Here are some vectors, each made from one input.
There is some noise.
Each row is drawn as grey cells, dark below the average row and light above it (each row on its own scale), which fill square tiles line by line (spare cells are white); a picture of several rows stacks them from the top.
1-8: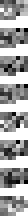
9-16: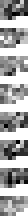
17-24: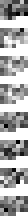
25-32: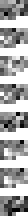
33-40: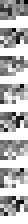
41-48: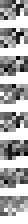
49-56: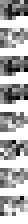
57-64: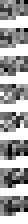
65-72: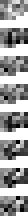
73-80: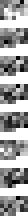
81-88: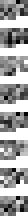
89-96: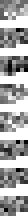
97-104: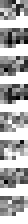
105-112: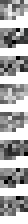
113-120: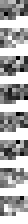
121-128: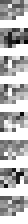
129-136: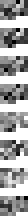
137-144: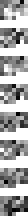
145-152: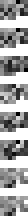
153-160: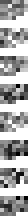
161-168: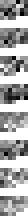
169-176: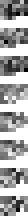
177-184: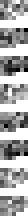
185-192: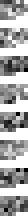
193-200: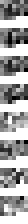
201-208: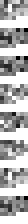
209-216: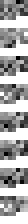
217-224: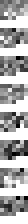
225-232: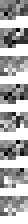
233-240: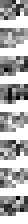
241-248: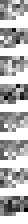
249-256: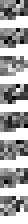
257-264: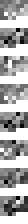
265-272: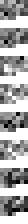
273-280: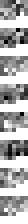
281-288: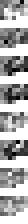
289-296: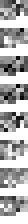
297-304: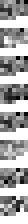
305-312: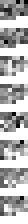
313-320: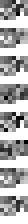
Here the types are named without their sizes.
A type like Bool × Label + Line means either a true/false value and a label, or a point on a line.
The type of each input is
Bool × Tree + Unit.
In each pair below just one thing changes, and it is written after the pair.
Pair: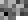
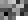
the node of the tree
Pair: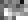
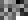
the true/false value
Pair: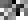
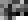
the true/false value
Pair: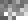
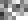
the node of the tree
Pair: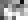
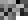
the true/false value
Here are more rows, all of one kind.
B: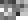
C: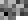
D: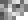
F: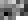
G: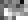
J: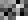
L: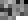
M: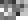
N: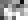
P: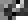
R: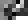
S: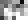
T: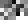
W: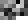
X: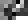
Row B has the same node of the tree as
M, P, R and X.
